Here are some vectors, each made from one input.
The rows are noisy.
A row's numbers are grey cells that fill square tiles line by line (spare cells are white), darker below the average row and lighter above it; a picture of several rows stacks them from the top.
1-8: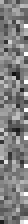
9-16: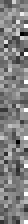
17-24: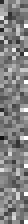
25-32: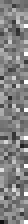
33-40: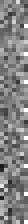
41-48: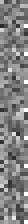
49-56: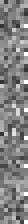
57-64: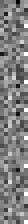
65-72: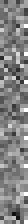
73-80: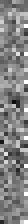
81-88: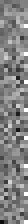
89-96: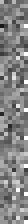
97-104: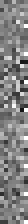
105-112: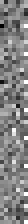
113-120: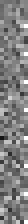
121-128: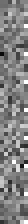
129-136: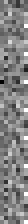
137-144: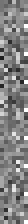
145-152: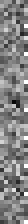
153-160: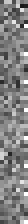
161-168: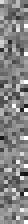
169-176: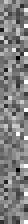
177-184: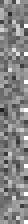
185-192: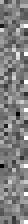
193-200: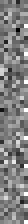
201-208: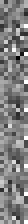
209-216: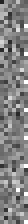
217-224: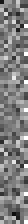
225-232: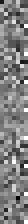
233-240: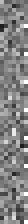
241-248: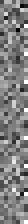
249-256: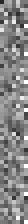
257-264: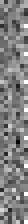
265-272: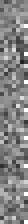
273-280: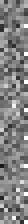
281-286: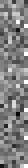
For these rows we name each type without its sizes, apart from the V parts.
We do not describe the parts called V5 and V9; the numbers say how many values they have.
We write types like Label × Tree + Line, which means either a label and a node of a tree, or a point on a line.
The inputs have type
List(Line) + V5 × V9.
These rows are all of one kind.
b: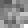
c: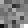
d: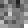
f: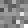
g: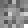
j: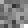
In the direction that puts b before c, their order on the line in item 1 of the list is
d, g, b, f, j, c.
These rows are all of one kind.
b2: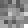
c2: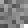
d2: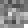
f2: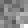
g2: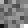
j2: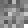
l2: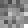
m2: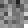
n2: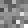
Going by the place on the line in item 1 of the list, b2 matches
d2, j2 and l2.
